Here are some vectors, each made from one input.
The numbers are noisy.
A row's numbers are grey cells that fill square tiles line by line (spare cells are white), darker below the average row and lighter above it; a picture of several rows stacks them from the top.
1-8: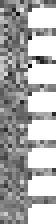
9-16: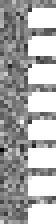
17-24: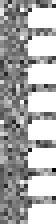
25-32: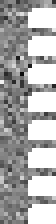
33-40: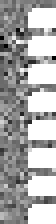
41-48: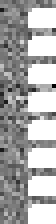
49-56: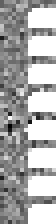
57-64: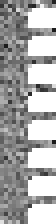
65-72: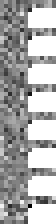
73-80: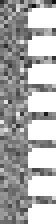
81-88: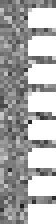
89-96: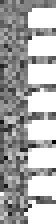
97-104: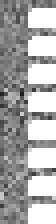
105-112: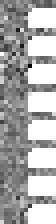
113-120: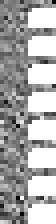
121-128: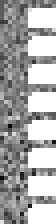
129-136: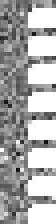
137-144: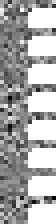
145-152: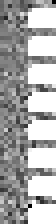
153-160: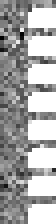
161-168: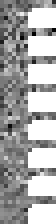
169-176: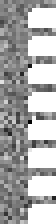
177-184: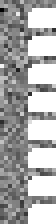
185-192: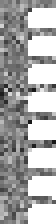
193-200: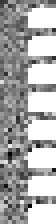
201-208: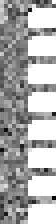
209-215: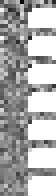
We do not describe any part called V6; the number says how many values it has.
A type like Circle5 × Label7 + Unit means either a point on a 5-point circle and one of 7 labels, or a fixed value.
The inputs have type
Line4 × List3(V6) + List2(Circle8).
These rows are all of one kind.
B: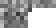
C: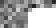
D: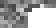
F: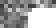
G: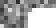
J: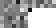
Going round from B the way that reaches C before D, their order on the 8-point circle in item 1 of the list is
B, C, G, J, D, F.
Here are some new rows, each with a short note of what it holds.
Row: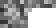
a point on a 4-point line, together with a list of three items
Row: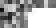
the empty list
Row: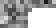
a point on a 4-point line, together with a list of one item
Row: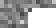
a point on a 4-point line, together with a list of three items
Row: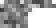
a point on a 4-point line, together with a list of one item
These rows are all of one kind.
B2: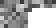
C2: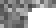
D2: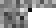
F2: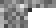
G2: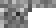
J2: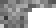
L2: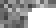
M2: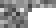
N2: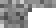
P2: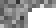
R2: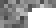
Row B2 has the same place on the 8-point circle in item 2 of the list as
C2 and D2.
